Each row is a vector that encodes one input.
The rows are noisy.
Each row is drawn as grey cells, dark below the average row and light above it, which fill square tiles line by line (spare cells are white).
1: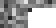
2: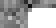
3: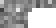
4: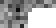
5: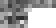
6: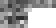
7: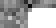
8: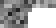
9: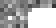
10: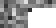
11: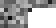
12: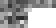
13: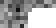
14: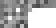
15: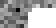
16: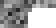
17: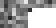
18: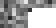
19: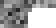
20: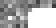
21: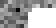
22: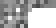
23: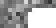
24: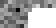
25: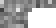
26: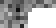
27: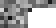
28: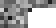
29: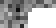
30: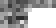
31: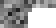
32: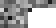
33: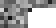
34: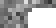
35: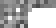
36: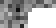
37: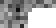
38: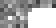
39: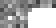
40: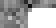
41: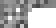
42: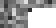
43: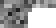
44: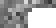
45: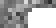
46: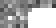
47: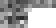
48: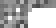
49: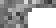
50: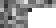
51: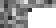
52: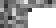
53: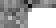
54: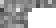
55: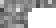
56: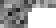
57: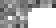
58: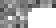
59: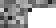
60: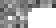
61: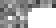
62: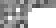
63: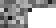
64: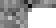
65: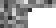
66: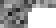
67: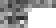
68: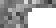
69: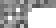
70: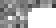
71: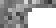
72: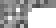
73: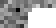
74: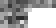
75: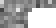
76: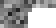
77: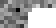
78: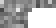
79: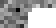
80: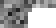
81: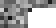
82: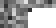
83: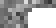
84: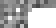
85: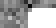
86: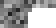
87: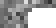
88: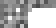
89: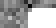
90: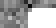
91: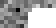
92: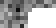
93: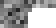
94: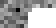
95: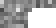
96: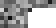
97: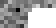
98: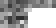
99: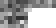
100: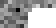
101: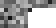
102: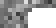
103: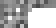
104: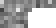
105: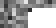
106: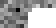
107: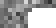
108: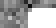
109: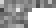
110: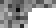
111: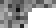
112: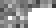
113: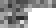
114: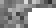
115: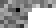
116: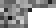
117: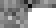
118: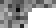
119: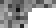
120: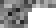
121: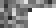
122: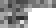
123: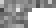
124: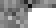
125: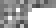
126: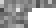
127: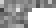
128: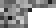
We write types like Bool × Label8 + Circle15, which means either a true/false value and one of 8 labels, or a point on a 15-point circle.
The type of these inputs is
Line11.
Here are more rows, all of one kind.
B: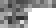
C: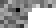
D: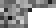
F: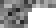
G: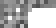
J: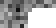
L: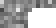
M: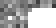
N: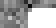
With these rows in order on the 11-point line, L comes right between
D and G.
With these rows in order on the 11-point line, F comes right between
C and N.
